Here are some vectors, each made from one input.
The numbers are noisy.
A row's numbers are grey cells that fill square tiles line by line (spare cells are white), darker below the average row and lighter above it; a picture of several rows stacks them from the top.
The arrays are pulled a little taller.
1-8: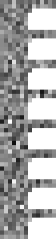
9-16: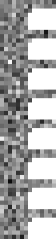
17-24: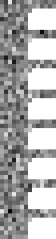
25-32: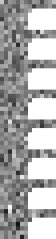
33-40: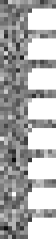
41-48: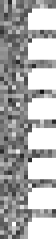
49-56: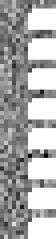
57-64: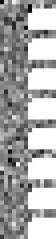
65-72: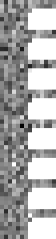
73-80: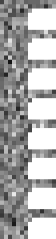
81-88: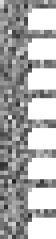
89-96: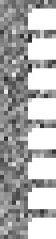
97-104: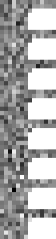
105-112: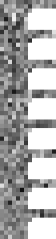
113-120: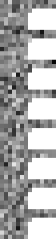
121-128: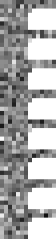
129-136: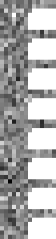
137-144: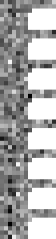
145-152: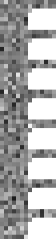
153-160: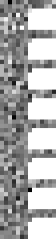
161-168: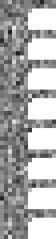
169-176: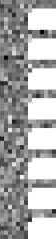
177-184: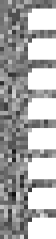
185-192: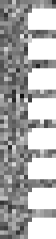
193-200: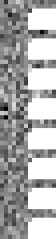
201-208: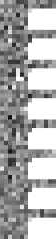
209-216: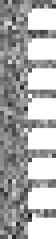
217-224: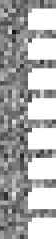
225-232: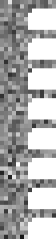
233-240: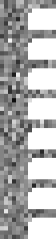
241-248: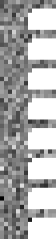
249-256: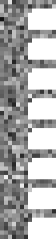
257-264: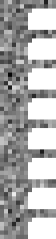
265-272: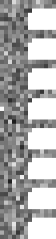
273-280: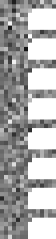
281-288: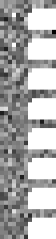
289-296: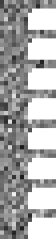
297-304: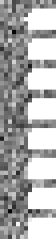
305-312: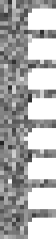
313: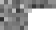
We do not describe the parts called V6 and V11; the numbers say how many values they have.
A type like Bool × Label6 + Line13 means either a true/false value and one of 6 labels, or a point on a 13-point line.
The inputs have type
Bool × Line8 + (Line7 + V6) × V11.
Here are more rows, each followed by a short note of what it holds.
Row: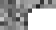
a value of V6 and a value of V11
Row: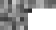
a point on an 8-point line and a true/false value
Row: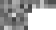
a point on an 8-point line and a true/false value
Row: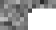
a point on a 7-point line and a value of V11
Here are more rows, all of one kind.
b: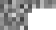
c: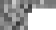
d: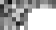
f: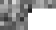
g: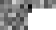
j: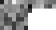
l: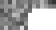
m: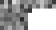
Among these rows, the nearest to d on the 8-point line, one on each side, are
b and l.
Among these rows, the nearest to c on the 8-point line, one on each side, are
b and g.
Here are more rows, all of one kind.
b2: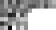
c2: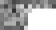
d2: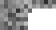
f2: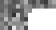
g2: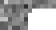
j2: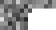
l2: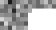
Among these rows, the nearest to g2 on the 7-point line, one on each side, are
d2 and j2.
